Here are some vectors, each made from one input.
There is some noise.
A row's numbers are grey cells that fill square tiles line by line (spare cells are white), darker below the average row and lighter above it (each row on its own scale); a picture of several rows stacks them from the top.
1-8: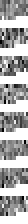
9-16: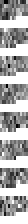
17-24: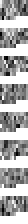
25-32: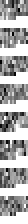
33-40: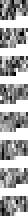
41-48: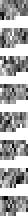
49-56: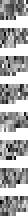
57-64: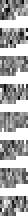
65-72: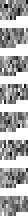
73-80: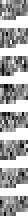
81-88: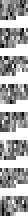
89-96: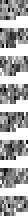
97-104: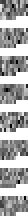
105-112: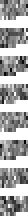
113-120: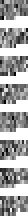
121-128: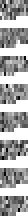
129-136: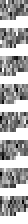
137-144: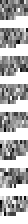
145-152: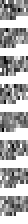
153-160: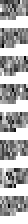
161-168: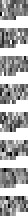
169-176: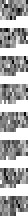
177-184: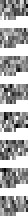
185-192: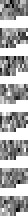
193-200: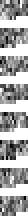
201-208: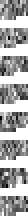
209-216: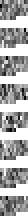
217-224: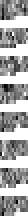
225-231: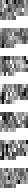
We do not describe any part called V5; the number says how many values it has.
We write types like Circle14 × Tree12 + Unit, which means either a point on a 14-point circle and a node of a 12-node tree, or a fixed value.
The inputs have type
Bool × (Line12 + Tree13) + V5.
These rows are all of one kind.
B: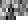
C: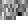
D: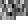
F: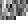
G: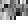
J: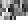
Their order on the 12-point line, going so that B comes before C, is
F, B, D, C, G, J.
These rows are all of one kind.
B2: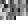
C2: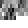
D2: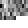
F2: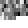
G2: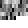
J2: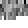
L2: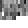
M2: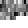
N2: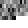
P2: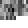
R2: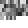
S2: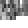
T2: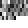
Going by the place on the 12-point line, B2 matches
C2, G2, N2 and P2.
